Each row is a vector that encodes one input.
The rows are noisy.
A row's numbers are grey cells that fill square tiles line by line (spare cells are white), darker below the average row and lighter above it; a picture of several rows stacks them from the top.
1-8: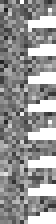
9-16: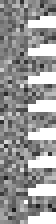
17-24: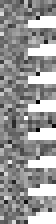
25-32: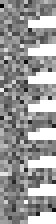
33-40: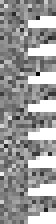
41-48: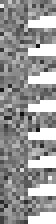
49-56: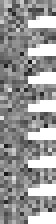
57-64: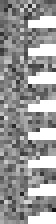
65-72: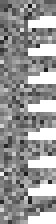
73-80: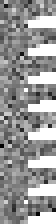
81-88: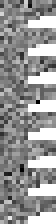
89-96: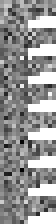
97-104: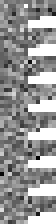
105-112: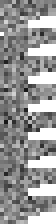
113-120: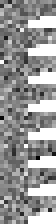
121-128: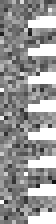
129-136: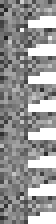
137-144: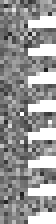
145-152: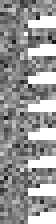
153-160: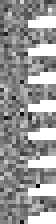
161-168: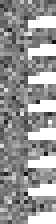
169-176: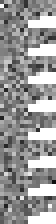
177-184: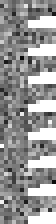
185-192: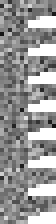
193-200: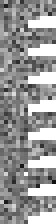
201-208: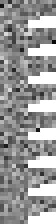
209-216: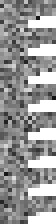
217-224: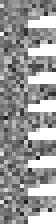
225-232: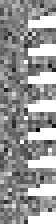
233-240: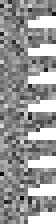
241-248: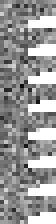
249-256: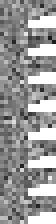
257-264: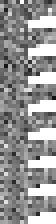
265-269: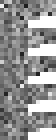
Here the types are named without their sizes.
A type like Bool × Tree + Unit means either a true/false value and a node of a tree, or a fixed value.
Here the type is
Label × Label × Line.
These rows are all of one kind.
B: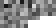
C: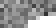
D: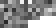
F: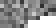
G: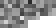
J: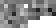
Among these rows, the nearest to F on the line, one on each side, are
D and J.
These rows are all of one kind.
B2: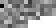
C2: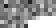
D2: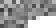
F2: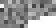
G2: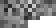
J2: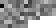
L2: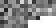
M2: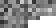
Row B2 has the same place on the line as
C2 and D2.
